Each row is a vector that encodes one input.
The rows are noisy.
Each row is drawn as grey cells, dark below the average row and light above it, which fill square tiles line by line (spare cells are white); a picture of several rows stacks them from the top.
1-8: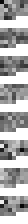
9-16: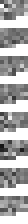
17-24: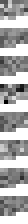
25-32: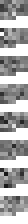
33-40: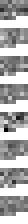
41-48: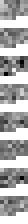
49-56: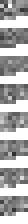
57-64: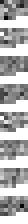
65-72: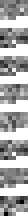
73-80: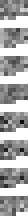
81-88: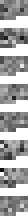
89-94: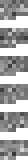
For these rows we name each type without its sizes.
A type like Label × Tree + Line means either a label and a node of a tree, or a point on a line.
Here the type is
(Bool × Bool × Bool × Bool + Line) × Line.
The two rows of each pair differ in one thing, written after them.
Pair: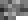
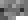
one of the four true/false values
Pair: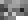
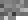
the place on the line
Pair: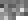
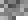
the place on the line
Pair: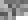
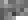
the place on the line
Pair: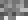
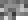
the place on the line
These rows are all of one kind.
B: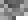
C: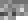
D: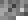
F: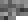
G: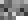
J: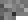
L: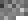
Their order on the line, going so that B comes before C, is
B, C, D, L, J, F, G.
